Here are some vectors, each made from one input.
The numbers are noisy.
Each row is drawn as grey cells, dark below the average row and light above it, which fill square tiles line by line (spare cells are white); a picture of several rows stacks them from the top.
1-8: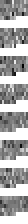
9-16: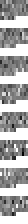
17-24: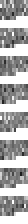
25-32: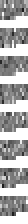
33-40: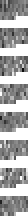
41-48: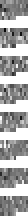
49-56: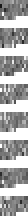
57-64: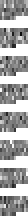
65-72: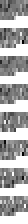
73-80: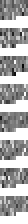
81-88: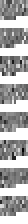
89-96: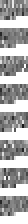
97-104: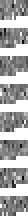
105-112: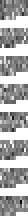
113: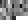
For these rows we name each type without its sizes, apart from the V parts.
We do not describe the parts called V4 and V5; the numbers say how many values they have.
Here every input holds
either a label and a value of V5, or three true/false values and a value of V4.
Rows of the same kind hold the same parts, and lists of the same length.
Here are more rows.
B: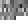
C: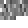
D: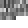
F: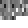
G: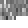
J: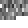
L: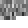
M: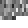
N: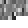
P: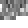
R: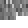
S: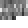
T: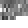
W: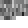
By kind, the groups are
B, C, D, F, J, M, N, P, S, T
G, L, R, W

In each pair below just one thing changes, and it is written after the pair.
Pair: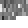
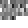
the label
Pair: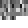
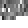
the label
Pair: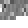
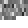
the value of V5
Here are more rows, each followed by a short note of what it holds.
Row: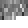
three true/false values and a value of V4
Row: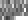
three true/false values and a value of V4
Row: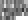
three true/false values and a value of V4
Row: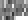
three true/false values and a value of V4
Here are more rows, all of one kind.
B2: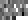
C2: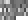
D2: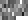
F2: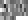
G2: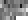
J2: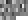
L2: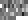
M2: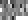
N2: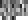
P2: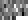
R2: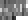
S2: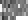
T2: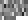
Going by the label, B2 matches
P2 and R2.
